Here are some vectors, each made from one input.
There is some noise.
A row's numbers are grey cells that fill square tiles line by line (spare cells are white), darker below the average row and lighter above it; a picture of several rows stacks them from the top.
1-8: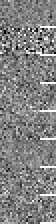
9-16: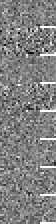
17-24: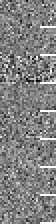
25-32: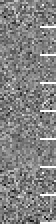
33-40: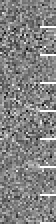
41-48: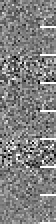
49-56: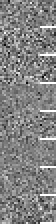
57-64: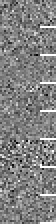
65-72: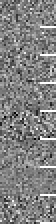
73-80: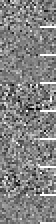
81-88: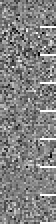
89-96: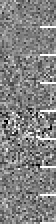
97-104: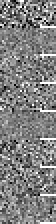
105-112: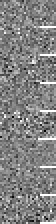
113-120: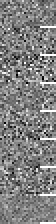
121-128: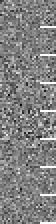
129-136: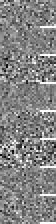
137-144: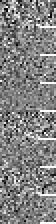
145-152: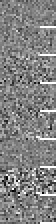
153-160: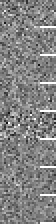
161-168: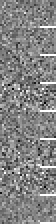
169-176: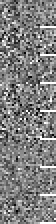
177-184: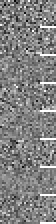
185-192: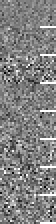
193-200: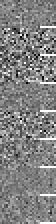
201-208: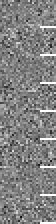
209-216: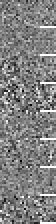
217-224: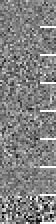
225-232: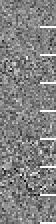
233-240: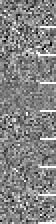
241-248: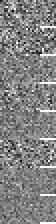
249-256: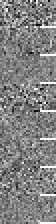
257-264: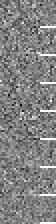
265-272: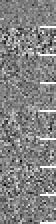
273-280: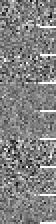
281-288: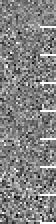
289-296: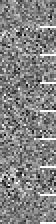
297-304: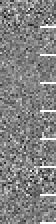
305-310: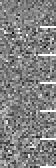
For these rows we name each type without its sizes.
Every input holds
either a point on a circle, or a node of a tree, or a list of points on a line.
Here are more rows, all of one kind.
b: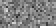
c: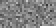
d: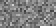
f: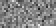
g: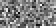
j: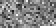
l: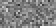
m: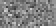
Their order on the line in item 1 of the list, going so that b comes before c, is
j, b, l, m, f, c, g, d.
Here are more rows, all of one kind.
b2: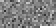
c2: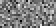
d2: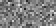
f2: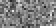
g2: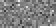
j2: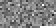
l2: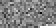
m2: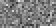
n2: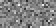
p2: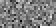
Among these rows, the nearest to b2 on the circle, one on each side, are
g2 and p2.
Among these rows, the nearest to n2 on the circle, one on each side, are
c2 and j2.
